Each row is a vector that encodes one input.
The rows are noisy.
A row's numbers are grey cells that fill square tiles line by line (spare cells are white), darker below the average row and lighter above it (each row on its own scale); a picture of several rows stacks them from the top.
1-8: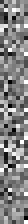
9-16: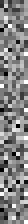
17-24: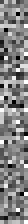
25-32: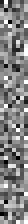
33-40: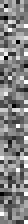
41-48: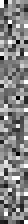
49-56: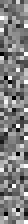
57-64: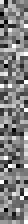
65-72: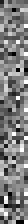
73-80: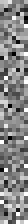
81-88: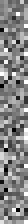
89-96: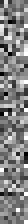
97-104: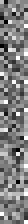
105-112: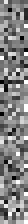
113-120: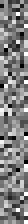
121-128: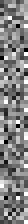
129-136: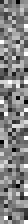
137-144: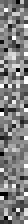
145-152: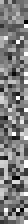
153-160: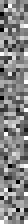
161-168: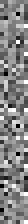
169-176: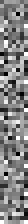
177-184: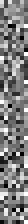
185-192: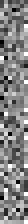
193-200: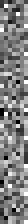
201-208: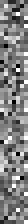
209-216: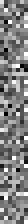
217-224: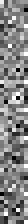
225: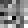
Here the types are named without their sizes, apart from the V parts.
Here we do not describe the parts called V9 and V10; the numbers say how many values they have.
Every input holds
a true/false value and a value of V10, together with either a point on a line, or a value of V9.
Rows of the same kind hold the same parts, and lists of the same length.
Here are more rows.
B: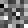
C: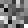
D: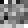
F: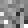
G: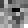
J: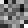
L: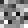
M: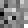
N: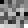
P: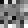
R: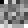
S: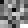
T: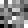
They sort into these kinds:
B, D, G, M, P, R, S
C, F, J, L, N, T

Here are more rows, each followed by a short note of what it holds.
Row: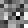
a point on a line, a true/false value and a value of V10
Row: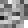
a true/false value, a value of V9 and a value of V10
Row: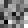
a point on a line, a true/false value and a value of V10
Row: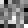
a true/false value, a value of V9 and a value of V10
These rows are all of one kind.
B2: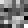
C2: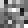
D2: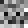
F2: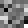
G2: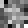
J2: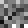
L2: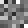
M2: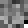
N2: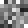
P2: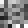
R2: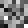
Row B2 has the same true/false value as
F2, M2 and R2.
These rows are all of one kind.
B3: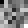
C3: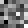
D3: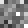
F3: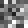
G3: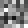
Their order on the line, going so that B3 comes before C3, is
D3, B3, G3, F3, C3.
